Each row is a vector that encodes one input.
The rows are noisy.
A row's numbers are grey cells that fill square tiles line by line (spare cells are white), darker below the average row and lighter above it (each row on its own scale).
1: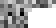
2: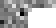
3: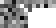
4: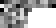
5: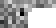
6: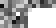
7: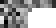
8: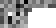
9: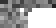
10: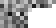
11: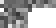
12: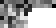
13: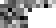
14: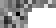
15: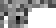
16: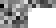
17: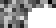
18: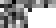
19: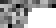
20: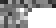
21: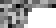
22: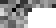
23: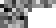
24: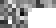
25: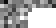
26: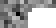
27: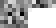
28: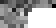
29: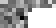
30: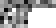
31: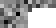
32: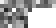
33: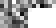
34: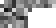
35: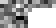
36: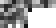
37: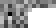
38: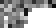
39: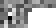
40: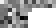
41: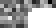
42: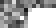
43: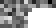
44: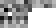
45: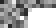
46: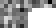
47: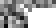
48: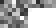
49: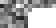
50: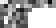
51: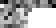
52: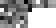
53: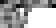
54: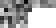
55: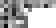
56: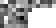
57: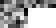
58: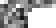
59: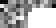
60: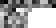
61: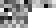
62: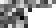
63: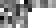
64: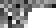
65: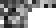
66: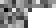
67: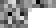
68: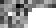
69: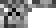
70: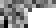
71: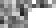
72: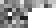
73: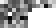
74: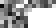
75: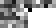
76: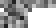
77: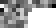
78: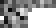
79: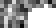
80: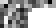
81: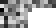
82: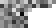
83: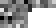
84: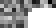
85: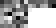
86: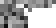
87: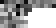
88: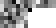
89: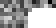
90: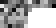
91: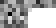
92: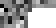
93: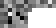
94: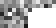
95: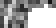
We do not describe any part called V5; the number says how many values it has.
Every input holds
either a point on an 8-point line, or three true/false values and a value of V5.
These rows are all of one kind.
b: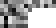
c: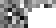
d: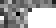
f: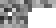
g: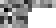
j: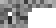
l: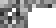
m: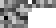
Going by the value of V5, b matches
c and f.
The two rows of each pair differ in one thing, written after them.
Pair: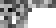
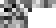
one of the three true/false values
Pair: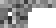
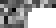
the value of V5
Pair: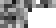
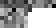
one of the three true/false values
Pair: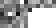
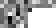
the value of V5
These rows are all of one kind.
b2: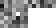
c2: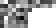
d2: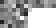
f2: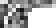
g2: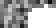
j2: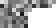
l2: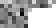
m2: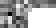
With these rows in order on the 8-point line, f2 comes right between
c2 and g2.
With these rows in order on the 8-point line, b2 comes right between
j2 and m2.
